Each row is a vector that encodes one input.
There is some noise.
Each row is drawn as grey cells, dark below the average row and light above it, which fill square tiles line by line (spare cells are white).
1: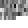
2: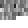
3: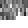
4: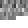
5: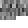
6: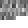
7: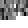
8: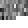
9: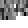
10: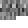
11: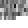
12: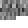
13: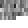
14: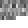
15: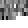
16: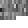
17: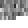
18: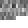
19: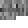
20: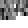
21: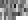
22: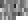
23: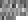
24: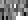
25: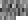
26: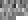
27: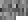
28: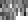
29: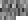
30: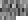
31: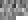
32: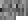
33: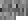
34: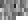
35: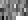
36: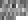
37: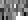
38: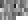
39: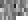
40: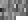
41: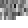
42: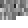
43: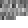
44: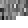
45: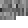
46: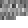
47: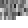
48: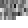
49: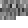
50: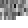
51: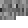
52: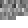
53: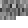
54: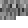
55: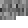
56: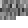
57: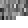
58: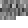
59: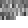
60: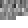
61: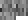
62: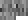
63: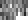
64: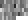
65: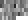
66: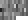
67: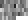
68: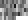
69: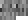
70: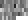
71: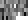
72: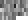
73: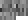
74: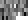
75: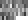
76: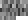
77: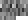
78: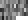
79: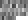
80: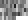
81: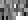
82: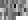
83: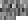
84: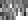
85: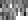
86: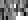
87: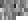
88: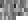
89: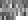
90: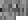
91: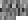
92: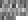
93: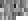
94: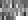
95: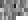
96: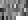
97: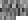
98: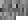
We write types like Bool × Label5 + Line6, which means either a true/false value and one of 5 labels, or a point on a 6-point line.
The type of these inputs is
Bool × Line6.
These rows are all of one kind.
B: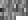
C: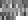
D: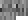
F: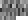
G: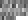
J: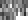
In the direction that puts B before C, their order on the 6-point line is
F, D, B, G, C, J.
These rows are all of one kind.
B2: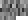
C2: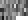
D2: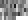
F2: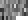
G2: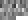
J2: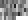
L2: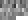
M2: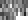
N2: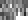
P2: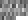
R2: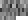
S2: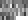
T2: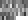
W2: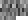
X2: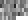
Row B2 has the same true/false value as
C2, F2, R2 and W2.
